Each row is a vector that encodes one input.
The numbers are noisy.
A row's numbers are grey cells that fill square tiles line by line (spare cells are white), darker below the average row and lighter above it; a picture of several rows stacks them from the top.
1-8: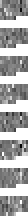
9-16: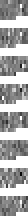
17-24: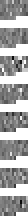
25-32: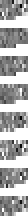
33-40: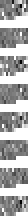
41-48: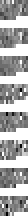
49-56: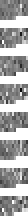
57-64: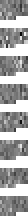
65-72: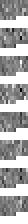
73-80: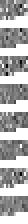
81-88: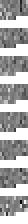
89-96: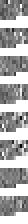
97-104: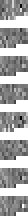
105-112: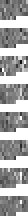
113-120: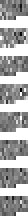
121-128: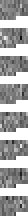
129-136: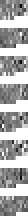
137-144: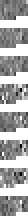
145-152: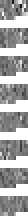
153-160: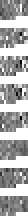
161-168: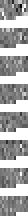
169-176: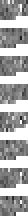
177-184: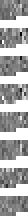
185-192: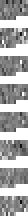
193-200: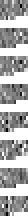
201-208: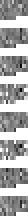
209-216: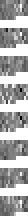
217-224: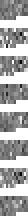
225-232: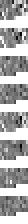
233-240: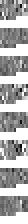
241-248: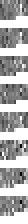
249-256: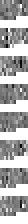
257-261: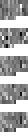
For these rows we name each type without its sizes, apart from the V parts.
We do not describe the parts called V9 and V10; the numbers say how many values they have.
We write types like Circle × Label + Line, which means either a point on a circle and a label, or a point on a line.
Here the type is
Bool × Circle + Label × V9 × V10 + Unit.
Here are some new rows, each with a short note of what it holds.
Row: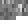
a label, a value of V9 and a value of V10
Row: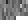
a label, a value of V9 and a value of V10
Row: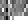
a fixed value
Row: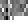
a fixed value
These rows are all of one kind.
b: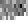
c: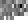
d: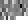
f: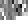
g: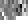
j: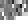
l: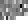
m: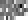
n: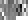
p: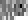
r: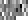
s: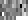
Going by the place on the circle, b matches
g, n and p.
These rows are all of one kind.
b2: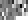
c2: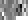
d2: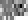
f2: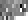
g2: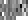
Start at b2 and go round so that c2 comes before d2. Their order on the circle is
b2, f2, g2, c2, d2.
